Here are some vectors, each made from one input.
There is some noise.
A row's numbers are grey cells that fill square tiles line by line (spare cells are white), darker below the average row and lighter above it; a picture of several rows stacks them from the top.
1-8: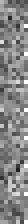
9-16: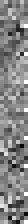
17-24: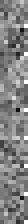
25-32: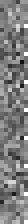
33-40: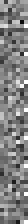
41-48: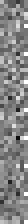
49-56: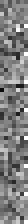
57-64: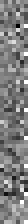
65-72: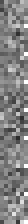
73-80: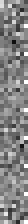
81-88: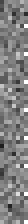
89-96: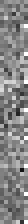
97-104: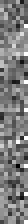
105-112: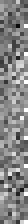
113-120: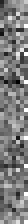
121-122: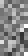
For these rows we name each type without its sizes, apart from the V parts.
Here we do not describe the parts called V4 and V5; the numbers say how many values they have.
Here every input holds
a true/false value, together with either a label, or a value of V4 and a value of V5.
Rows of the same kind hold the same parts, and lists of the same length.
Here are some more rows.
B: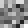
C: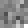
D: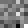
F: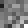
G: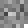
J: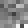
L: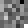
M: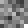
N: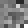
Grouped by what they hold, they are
B, D, L, M
C, F, G, J, N

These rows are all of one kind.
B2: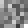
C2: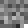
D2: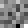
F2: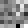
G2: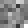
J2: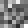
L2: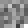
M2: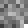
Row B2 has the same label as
J2 and L2.
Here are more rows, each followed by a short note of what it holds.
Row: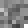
a label and a true/false value
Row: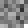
a true/false value, a value of V4 and a value of V5
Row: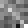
a label and a true/false value
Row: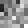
a true/false value, a value of V4 and a value of V5
